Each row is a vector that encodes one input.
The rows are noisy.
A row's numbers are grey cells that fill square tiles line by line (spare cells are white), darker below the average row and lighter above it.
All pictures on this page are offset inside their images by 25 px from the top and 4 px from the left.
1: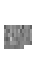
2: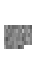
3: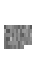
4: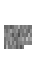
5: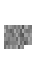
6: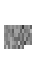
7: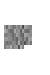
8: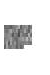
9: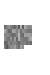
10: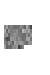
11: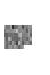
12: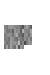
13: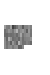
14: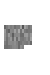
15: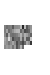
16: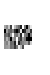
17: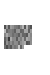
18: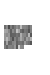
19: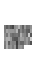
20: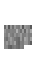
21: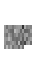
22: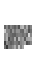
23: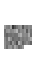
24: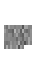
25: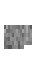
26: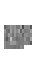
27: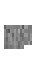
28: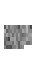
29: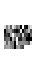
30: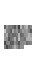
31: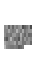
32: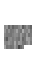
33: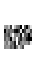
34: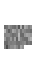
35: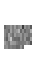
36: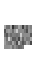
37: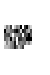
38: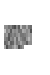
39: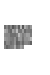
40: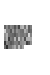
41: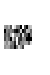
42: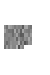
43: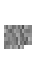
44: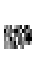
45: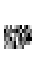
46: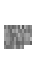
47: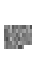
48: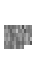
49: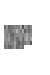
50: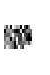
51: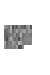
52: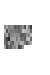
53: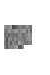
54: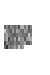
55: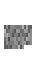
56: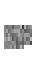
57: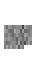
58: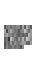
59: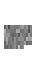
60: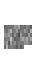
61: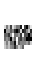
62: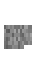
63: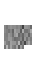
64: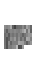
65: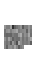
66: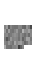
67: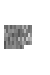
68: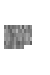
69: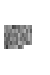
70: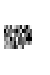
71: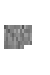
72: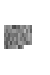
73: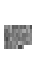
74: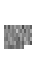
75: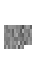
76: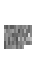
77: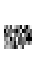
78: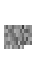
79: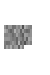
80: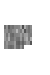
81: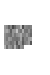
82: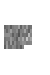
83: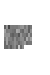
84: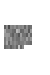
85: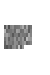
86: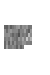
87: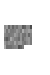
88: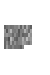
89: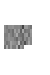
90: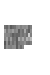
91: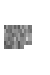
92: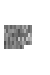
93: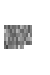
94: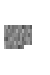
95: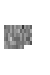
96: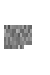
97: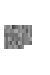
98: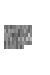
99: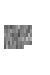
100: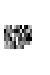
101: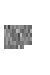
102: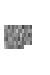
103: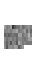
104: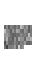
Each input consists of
a point on a 9-point line, a node of a 7-node tree and a true/false value.
